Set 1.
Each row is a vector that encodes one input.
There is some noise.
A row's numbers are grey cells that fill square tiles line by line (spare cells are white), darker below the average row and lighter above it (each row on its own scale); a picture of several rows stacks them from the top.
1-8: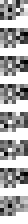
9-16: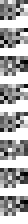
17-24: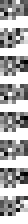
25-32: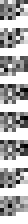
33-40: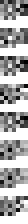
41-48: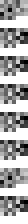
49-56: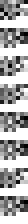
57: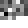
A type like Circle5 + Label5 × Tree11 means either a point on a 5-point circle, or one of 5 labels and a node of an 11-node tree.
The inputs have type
Line6.
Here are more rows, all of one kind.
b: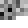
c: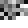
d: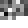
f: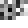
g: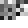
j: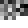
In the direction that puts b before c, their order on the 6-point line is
b, f, g, c, d, j.
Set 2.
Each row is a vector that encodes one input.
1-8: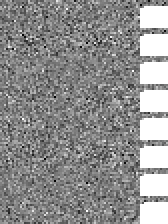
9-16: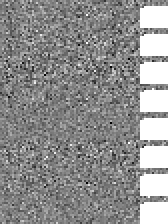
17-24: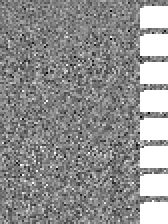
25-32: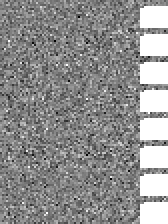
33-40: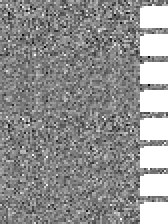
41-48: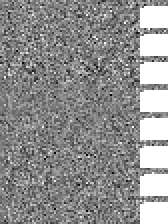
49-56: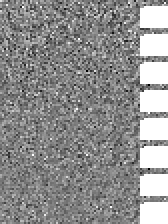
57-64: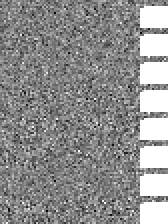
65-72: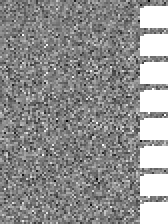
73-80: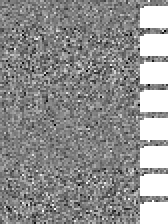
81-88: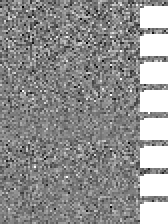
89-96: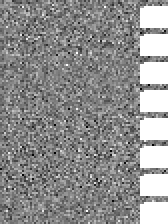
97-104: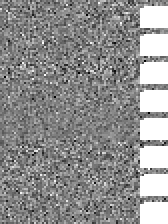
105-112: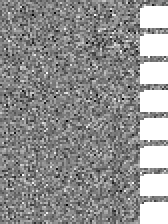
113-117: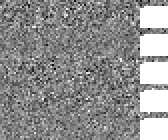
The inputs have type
Line6 × Line18.
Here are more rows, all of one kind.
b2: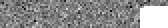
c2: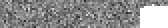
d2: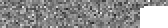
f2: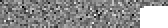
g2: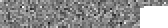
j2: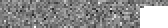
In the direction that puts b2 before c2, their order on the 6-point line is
j2, f2, b2, c2, g2, d2.
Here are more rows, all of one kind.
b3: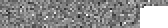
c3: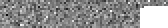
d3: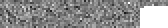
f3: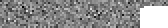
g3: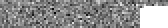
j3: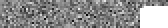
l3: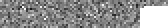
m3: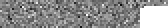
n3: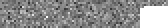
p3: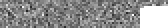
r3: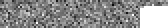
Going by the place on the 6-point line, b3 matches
l3, m3 and n3.
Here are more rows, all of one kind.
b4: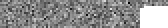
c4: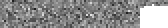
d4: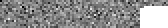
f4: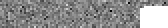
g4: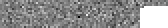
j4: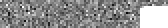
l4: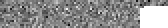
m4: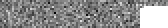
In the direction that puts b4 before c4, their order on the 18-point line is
b4, c4, f4, g4, l4, d4, m4, j4.
